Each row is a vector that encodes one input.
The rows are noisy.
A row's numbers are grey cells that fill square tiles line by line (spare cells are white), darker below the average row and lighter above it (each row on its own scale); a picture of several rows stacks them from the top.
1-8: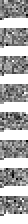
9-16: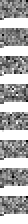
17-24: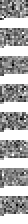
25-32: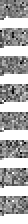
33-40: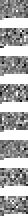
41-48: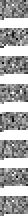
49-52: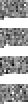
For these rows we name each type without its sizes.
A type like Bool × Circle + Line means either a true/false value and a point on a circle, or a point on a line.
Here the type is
List(Line).
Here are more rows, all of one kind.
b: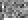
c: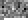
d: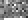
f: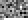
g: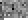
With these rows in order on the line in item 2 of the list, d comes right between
c and f.
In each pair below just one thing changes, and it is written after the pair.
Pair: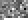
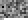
the place on the line in item 2 of the list
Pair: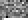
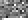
the place on the line in item 2 of the list
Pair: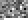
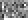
the place on the line in item 1 of the list
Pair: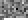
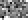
the place on the line in item 1 of the list
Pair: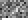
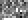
the place on the line in item 2 of the list
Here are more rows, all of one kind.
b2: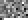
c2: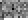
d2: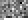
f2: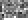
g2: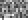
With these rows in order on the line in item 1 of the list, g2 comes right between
d2 and f2.
